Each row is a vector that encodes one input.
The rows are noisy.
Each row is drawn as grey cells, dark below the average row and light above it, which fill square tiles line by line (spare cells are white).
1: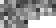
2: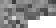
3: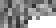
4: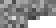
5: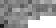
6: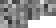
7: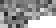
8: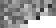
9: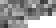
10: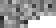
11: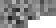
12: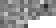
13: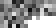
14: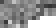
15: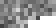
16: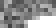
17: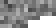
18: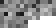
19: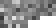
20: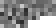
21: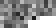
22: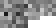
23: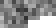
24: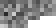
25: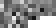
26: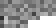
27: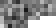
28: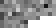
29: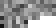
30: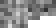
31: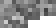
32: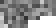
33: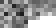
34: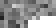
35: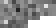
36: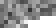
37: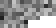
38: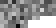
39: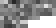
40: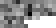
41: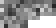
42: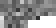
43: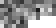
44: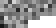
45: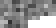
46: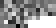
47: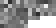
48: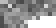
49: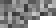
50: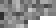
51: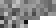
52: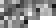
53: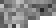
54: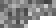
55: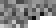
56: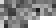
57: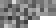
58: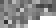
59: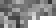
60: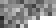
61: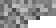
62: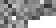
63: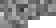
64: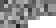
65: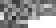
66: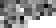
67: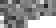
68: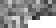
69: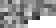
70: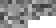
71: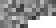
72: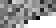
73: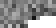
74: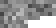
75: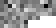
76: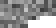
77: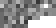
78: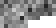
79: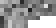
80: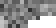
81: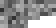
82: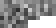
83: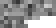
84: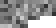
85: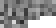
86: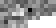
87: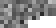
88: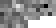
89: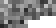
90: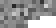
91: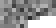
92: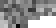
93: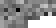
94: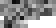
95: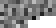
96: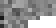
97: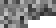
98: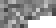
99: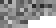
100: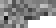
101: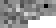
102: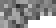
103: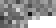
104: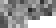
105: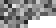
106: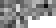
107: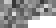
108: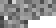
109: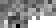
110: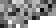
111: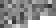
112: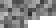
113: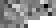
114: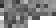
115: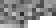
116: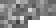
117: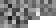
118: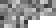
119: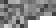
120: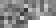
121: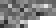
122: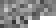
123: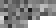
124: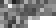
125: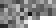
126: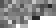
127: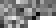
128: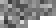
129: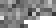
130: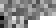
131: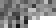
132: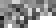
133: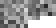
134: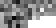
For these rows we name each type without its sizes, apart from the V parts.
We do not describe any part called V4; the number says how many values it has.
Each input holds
a list of items, each a point on a circle and a value of V4.
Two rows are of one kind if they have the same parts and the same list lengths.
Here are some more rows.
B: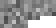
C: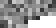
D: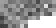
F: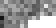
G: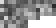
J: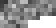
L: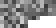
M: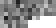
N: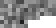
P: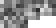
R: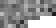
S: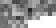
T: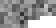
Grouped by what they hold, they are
B, C, J, L, R, S
D, F, M, N, T
G, P

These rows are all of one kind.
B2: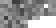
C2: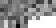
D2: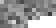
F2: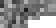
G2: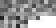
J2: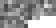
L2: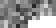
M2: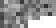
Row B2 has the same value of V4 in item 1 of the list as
D2 and J2.
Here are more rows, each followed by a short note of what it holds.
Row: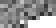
a list of two items
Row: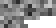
a list of one item
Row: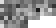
the empty list
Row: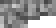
a list of two items
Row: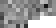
a list of one item
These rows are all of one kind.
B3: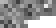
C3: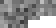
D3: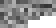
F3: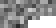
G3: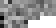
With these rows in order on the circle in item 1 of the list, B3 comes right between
C3 and D3.
